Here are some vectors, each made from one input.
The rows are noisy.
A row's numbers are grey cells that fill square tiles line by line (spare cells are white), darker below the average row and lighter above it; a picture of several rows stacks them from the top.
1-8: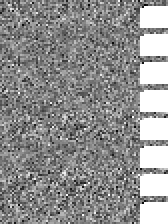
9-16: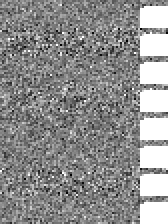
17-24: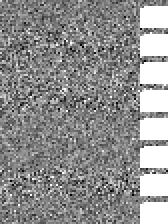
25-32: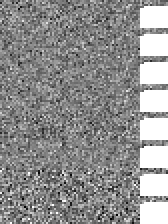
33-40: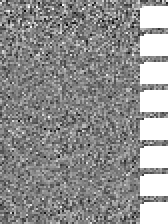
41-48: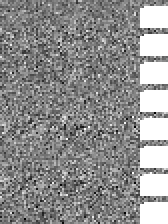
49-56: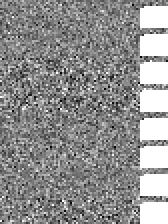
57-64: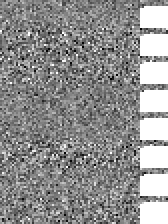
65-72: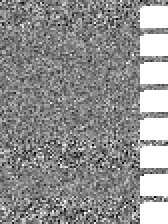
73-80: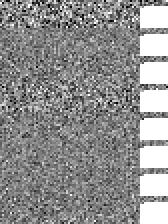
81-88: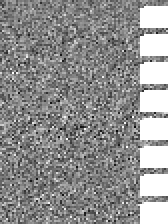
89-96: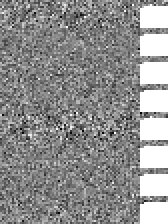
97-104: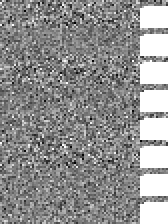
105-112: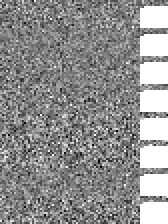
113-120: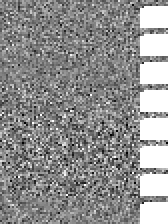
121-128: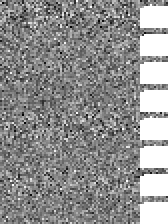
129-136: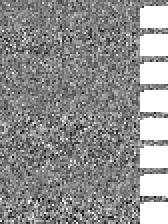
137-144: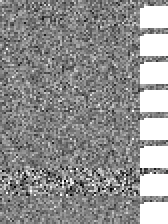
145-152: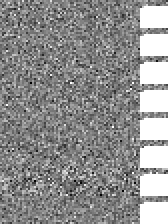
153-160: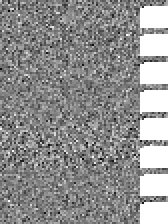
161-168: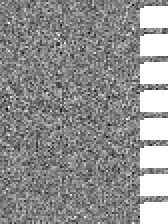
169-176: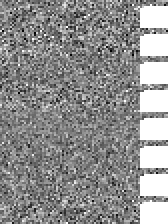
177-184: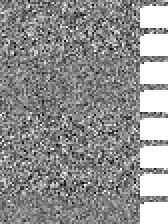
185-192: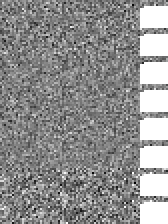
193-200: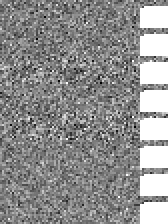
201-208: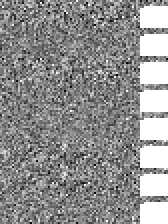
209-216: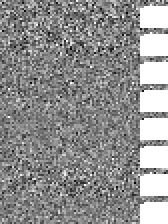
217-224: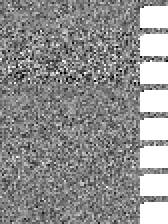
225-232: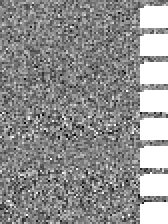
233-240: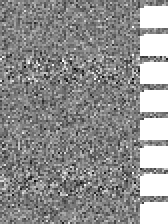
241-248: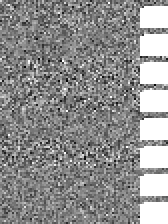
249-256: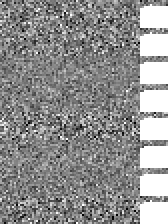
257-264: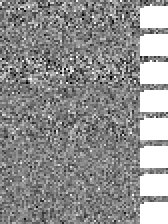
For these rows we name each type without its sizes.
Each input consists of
either a label, or a point on a line.
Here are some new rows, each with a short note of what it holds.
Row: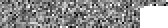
a label
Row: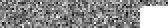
a label
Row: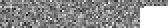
a point on a line
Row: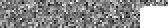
a label
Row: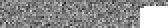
a point on a line
